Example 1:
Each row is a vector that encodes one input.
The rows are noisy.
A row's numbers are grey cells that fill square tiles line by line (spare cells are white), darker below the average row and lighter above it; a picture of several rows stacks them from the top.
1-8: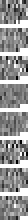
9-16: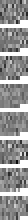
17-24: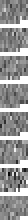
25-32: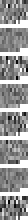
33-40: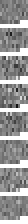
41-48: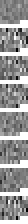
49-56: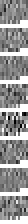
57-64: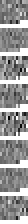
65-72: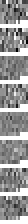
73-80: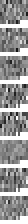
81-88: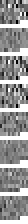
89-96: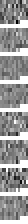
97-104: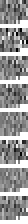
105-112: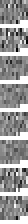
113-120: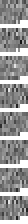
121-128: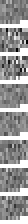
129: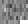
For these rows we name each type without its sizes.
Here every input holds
a point on a circle and a true/false value, together with either a fixed value, or a node of a tree.
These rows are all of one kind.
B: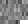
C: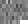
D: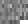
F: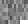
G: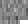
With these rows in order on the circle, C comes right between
D and F.
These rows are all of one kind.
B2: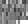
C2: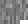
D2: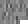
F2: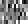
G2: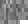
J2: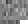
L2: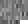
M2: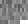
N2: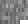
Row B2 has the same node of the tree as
D2 and N2.
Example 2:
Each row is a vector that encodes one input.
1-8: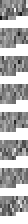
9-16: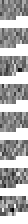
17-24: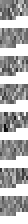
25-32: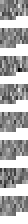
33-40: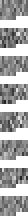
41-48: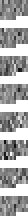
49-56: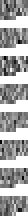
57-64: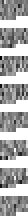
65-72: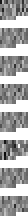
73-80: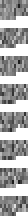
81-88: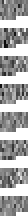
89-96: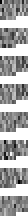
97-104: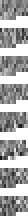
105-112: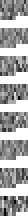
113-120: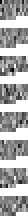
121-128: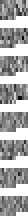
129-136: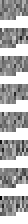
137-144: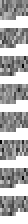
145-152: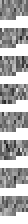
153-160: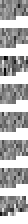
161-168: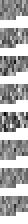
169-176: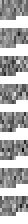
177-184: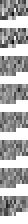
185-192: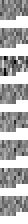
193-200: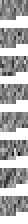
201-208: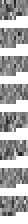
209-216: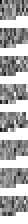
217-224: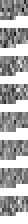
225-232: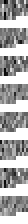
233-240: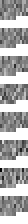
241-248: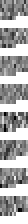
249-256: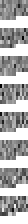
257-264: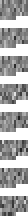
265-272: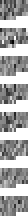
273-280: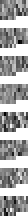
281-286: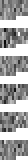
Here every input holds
either a point on a 4-point line and a point on a 6-point line, or a point on a 13-point line, or a node of a 15-node tree.
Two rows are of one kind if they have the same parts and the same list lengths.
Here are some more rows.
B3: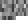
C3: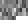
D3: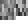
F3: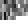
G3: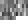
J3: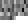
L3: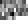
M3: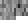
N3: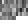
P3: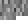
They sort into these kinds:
B3, C3, G3, J3, N3
D3, F3, L3
M3, P3

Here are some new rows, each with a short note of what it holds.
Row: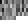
a point on a 13-point line
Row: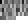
a point on a 13-point line
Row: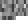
a point on a 13-point line
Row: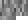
a node of a 15-node tree
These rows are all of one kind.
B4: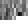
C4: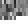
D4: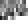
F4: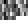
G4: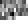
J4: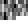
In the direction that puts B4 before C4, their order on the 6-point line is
J4, G4, D4, B4, C4, F4.
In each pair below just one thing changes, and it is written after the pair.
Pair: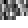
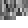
the place on the 4-point line
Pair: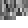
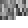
the place on the 4-point line
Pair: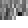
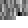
the place on the 6-point line
